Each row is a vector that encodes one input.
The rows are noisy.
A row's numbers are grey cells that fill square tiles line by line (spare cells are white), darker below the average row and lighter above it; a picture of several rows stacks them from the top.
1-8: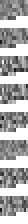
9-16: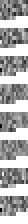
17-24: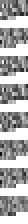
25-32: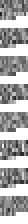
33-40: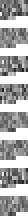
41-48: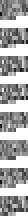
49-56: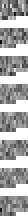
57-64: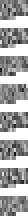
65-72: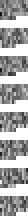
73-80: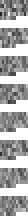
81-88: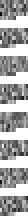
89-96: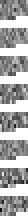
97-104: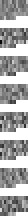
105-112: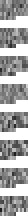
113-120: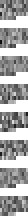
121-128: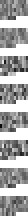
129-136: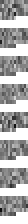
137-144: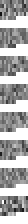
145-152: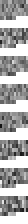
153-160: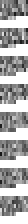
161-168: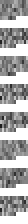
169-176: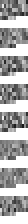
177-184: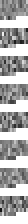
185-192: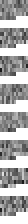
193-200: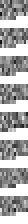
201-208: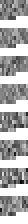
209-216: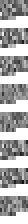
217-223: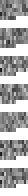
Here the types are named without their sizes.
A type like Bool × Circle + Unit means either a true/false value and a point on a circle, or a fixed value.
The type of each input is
Line.
